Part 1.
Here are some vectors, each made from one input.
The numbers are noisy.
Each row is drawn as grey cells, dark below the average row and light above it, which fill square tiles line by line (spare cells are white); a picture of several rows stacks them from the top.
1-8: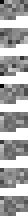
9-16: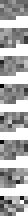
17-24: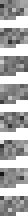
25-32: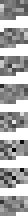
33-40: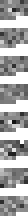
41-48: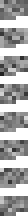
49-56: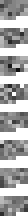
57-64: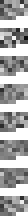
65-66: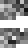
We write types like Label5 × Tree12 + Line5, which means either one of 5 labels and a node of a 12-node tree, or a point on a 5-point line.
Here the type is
Bool × Bool × Bool.
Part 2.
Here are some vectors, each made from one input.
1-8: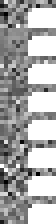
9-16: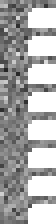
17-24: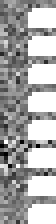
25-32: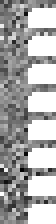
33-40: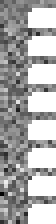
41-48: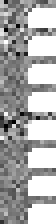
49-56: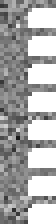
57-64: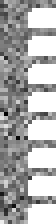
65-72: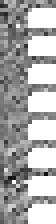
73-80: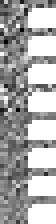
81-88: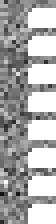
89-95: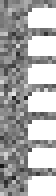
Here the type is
Line6 × Line8.
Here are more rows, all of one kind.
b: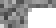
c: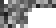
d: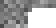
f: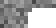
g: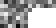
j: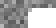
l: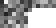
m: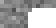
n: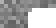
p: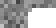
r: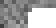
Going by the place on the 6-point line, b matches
j, n and p.
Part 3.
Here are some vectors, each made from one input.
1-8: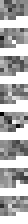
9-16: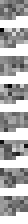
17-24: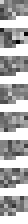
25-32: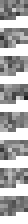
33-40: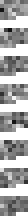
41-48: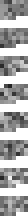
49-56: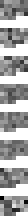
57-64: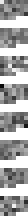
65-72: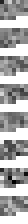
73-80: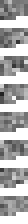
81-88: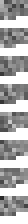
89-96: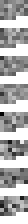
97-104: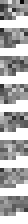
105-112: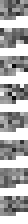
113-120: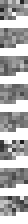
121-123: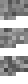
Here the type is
Bool × Bool × Bool × Bool.
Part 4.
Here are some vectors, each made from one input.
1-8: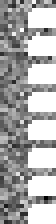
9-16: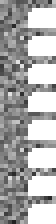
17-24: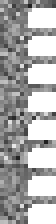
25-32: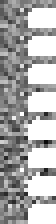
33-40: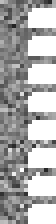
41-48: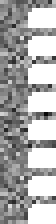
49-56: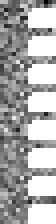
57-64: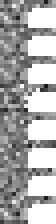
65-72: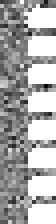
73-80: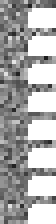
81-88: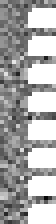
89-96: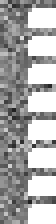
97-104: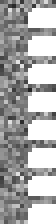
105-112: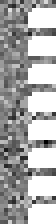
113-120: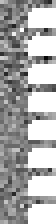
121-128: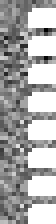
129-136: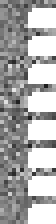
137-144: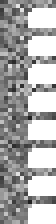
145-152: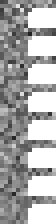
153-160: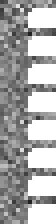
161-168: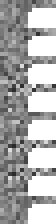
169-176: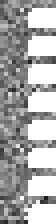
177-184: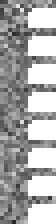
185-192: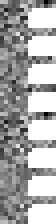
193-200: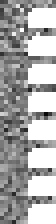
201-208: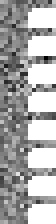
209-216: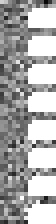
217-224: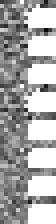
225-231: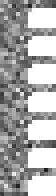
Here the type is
Tree20.
